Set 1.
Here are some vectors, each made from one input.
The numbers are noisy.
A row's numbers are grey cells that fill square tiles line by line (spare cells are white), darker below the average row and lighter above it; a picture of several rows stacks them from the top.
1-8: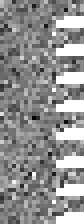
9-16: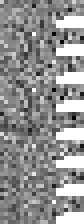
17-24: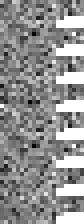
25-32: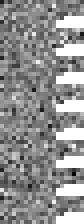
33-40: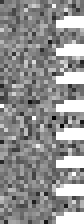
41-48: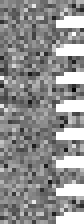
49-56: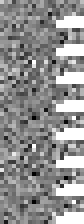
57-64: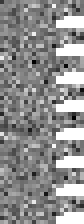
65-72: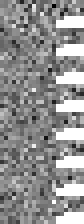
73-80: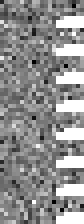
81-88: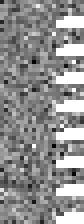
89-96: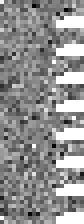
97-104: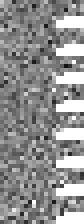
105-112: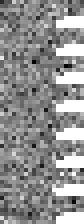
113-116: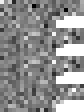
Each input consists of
a node of a 13-node tree, together with either a point on an 11-point circle, or a fixed value.
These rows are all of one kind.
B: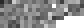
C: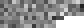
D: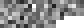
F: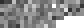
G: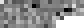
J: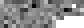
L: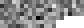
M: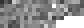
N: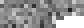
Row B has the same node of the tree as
F and M.
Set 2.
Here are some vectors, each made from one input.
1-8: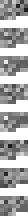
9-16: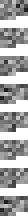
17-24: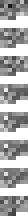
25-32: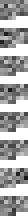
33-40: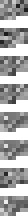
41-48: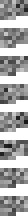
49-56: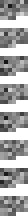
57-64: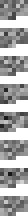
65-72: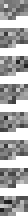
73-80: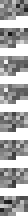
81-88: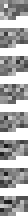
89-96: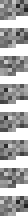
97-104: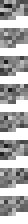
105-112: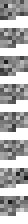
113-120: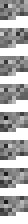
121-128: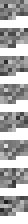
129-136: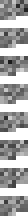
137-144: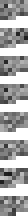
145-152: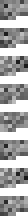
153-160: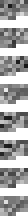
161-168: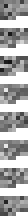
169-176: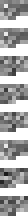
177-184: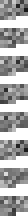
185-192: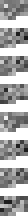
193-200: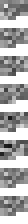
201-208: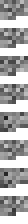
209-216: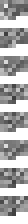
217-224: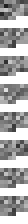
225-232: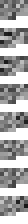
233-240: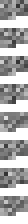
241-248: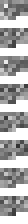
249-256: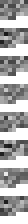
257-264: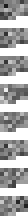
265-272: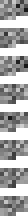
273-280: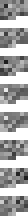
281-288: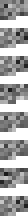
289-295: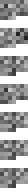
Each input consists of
a point on an 11-point line and a true/false value.
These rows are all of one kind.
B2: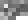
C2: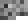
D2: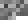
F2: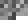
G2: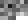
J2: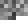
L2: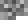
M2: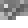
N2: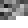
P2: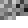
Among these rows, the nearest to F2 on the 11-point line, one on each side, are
J2 and N2.
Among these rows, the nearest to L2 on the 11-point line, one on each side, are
C2 and D2.
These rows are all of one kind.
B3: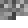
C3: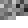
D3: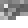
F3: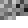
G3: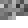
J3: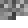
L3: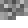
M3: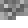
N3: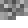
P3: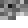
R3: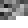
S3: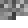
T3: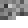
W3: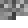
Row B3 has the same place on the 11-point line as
J3, S3 and W3.
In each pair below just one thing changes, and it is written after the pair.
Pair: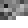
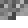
the true/false value
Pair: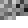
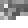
the true/false value
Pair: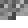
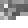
the place on the 11-point line
